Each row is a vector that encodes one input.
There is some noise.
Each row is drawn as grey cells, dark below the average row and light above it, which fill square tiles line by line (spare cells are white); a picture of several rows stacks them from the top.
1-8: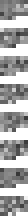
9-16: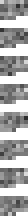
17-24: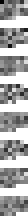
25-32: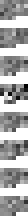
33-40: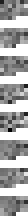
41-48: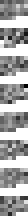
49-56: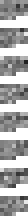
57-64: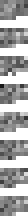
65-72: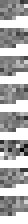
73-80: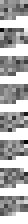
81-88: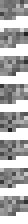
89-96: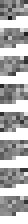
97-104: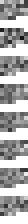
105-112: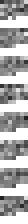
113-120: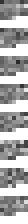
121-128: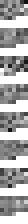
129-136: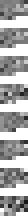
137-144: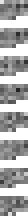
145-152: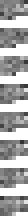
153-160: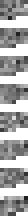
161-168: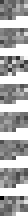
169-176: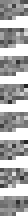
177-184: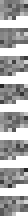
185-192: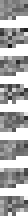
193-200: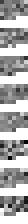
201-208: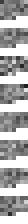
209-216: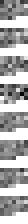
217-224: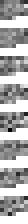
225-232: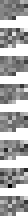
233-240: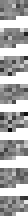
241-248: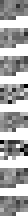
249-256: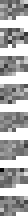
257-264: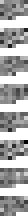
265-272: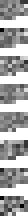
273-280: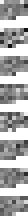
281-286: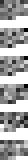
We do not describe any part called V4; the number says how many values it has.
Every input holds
a list of up to two items, each a true/false value and a value of V4.
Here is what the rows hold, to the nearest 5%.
All of them are lists of up to two items, each a true/false value and a value of V4: about 5% are empty, 40% hold one and 55% two.
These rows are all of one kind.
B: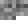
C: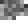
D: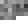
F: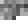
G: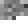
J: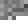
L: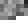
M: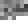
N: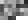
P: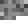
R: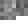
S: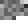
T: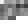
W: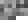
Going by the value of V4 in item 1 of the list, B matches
F, G and J.
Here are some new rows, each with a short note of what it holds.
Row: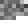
a list of two items
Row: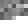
a list of one item
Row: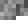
a list of two items
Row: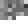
a list of two items
